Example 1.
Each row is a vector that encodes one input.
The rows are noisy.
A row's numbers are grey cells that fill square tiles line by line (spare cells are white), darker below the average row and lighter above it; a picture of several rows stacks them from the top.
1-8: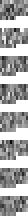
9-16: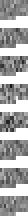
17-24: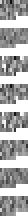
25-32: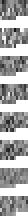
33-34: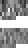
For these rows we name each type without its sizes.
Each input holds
a node of a tree.
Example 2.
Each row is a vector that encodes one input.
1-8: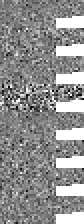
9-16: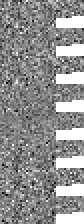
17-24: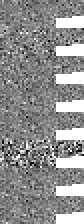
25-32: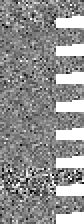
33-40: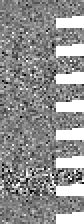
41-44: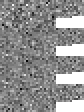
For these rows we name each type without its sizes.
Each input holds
either a fixed value, or three true/false values.
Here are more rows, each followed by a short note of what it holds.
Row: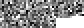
a fixed value
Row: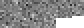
three true/false values
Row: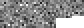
three true/false values
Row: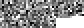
a fixed value
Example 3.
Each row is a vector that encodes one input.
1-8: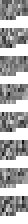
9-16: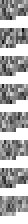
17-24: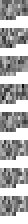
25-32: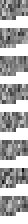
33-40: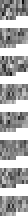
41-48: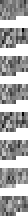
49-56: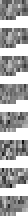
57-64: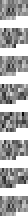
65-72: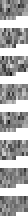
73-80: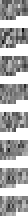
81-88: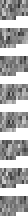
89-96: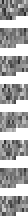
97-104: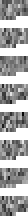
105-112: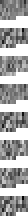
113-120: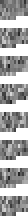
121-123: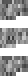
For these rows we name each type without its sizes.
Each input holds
a node of a tree.
